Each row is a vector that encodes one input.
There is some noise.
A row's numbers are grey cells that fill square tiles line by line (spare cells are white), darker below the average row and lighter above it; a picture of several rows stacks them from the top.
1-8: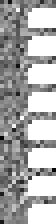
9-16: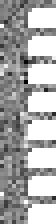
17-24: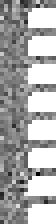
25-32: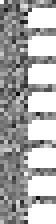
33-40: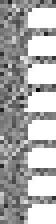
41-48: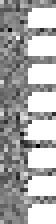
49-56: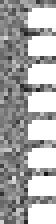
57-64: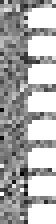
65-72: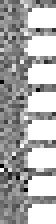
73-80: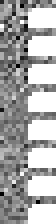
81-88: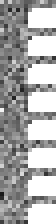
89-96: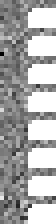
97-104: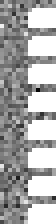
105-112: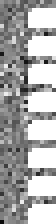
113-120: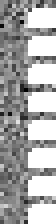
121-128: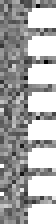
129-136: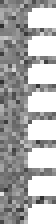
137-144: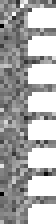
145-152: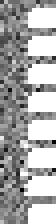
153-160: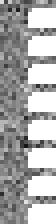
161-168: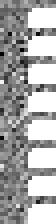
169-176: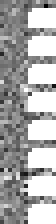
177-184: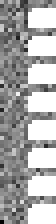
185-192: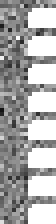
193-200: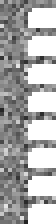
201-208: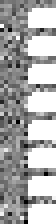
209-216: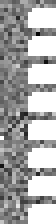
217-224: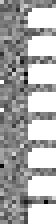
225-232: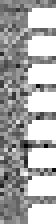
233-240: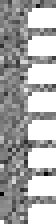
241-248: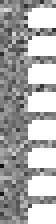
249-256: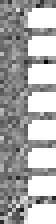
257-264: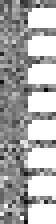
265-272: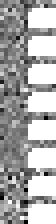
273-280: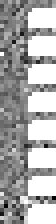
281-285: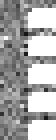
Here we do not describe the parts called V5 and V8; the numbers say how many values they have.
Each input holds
either a point on a 9-point line, or a true/false value, a value of V5 and a value of V8.
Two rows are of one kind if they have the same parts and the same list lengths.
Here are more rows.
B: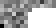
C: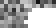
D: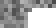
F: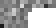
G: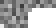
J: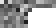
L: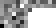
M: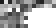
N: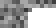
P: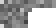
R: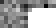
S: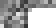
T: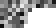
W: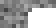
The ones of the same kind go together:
B, F, L, M, R, T
C, D, G, J, N, P, S, W

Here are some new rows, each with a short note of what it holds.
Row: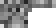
a true/false value, a value of V5 and a value of V8
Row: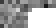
a point on a 9-point line
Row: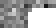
a point on a 9-point line
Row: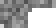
a true/false value, a value of V5 and a value of V8
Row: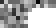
a true/false value, a value of V5 and a value of V8
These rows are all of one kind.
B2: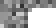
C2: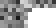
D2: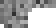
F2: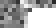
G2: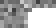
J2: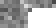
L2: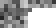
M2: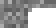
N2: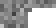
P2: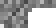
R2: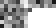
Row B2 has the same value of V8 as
M2, N2 and P2.
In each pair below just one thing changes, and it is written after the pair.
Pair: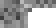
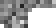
the value of V8
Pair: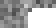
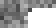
the value of V5
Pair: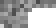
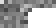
the value of V8
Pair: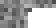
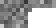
the value of V5
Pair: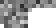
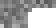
the true/false value
